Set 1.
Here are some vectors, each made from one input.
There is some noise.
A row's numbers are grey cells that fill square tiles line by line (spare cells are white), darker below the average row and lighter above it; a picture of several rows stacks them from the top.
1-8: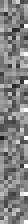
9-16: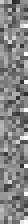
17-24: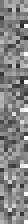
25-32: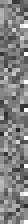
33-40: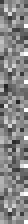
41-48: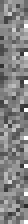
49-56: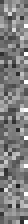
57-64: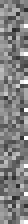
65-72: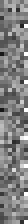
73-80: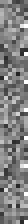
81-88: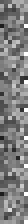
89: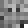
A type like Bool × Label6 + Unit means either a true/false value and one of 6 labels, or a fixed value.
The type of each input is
Circle16.
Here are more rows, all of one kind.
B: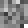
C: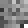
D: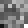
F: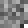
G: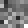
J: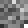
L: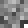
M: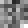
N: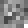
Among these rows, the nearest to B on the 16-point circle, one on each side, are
F and N.
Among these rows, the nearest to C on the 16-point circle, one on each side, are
J and L.
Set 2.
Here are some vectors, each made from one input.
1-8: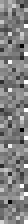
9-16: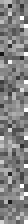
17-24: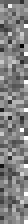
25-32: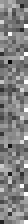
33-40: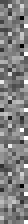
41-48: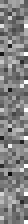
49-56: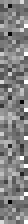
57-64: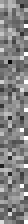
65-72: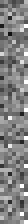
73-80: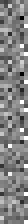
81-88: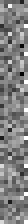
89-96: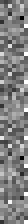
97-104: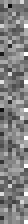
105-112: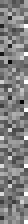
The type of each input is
Bool × Bool × Bool.
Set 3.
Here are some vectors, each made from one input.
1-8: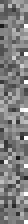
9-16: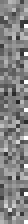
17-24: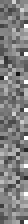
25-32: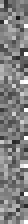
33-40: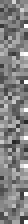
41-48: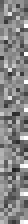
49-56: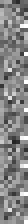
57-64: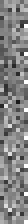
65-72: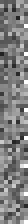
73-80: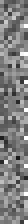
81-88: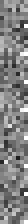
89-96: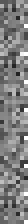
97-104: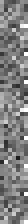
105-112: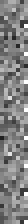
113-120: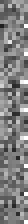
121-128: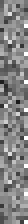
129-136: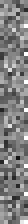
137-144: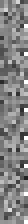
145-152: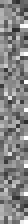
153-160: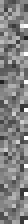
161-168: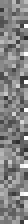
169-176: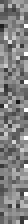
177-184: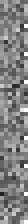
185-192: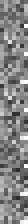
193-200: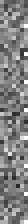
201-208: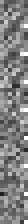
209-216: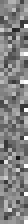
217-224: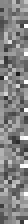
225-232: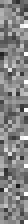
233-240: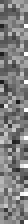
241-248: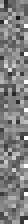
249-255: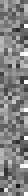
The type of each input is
Circle16.
